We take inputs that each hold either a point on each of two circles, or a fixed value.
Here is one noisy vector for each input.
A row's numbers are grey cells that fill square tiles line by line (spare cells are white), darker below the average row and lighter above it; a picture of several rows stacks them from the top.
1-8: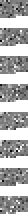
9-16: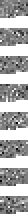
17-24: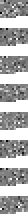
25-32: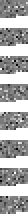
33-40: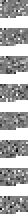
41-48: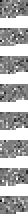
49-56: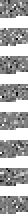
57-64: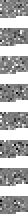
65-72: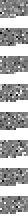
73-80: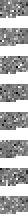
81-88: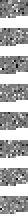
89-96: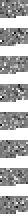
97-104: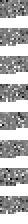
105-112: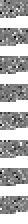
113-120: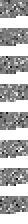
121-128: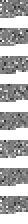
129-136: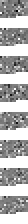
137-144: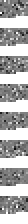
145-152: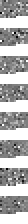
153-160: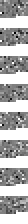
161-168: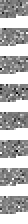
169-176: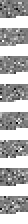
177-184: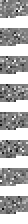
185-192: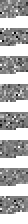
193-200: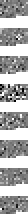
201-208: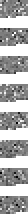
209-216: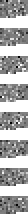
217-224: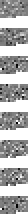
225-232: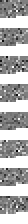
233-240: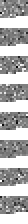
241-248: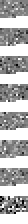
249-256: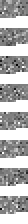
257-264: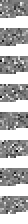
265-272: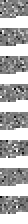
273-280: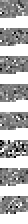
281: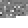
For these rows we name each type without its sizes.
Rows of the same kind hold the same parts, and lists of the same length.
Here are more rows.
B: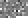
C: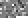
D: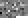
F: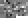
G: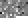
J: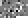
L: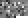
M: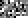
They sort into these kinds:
B, C, D, F, G, J, L
M

